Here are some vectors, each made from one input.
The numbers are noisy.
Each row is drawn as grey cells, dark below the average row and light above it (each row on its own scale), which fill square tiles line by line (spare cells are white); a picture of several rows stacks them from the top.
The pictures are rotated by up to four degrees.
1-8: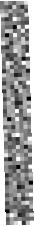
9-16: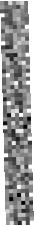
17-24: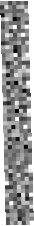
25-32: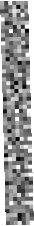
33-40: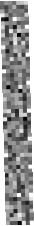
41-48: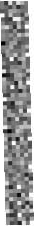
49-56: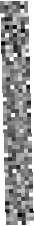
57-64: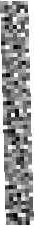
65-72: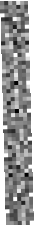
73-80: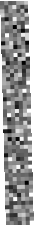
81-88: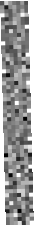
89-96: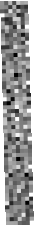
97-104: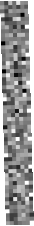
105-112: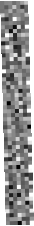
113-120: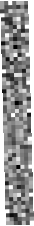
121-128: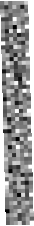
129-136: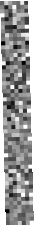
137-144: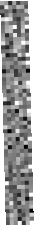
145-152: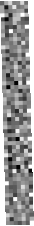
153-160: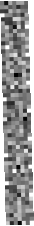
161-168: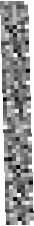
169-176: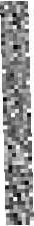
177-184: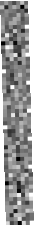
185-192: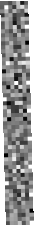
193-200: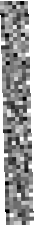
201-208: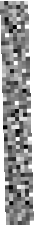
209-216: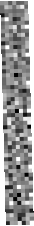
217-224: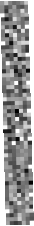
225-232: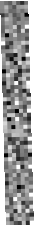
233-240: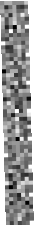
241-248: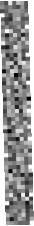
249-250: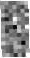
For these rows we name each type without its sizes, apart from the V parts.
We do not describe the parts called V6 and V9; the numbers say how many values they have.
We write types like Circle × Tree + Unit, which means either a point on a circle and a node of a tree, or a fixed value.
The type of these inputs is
Bool × (Circle + Unit) + V6 × V9.
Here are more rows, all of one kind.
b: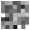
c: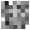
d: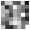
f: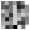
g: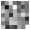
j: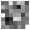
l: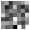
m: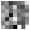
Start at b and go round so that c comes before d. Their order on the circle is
b, l, m, f, c, g, d, j.
